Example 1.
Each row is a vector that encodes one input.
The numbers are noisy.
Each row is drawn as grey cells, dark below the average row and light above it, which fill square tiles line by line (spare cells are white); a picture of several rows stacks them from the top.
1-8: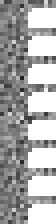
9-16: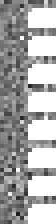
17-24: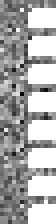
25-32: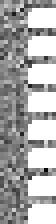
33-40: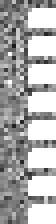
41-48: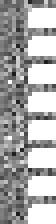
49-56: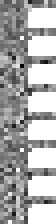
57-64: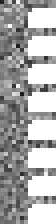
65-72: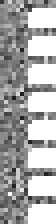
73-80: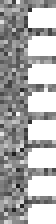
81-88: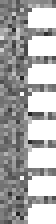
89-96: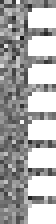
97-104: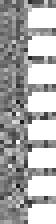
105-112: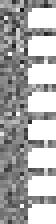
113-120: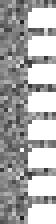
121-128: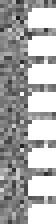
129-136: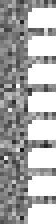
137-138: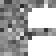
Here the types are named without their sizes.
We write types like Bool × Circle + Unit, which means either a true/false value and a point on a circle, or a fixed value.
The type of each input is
Bool × Circle + Line.
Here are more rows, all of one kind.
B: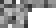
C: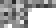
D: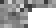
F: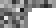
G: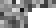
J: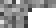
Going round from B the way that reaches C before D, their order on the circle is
B, C, D, F, G, J.
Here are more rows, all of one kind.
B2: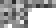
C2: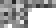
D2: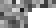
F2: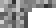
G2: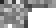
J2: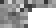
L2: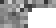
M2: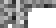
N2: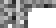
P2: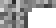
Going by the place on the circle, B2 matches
C2 and G2.
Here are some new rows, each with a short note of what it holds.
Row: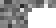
a point on a line
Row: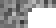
a point on a line
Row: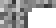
a point on a circle and a true/false value
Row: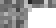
a point on a line
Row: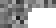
a point on a line
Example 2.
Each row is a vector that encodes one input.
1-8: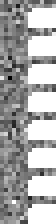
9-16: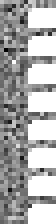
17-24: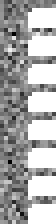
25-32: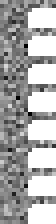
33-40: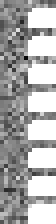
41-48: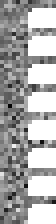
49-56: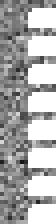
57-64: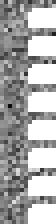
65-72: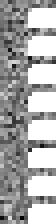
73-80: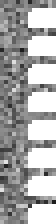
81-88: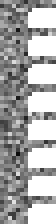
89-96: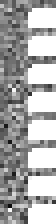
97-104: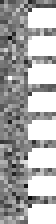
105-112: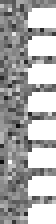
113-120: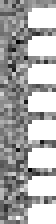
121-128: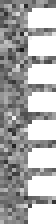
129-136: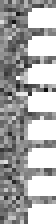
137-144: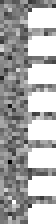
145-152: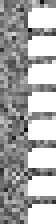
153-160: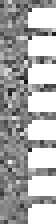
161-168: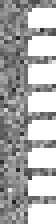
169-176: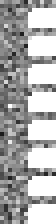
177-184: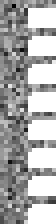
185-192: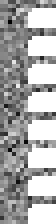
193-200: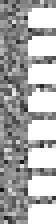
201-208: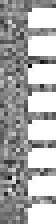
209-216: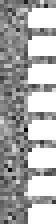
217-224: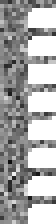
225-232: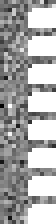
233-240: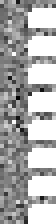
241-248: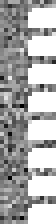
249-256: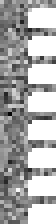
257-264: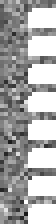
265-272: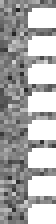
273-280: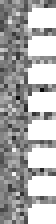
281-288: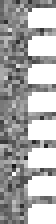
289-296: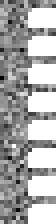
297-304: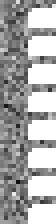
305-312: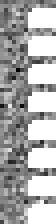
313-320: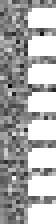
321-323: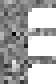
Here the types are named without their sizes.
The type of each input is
Tree × Tree × (Tree + Unit).
